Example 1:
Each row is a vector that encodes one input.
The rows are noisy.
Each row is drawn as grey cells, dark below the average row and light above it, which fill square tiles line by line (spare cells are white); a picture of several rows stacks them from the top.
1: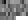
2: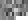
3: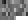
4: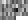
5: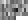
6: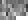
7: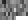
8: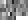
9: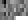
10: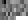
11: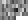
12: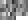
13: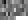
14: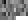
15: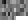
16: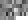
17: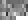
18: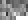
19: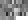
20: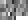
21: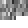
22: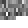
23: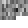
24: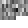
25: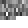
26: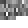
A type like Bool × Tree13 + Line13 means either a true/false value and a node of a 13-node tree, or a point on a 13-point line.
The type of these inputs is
Line6.
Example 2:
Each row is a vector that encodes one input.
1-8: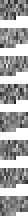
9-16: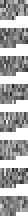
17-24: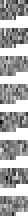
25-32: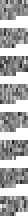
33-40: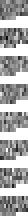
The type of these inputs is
Bool × Bool × Bool.
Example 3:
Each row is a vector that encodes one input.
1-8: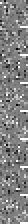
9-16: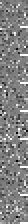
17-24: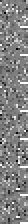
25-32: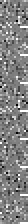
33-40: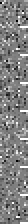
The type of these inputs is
Line8.
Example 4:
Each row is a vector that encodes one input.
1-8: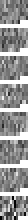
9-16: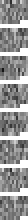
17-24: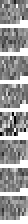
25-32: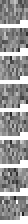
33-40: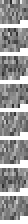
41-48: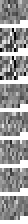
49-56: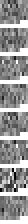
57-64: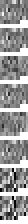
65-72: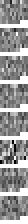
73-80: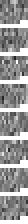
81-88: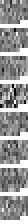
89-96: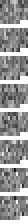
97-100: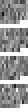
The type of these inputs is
Circle9 + Unit.
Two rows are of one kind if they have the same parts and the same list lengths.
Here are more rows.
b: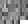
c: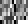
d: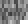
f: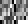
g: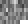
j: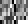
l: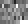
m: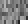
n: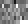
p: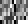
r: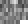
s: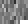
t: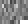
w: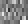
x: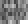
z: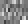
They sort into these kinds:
b, d, g, l, m, n, r, s, t, w, x, z
c, f, j, p

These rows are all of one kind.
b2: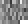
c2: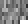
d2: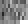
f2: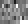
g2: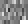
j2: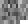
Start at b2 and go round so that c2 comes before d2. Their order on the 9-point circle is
b2, g2, c2, f2, d2, j2.
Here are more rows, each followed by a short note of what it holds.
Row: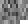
a point on a 9-point circle
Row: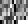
a fixed value
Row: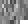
a point on a 9-point circle
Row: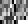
a fixed value
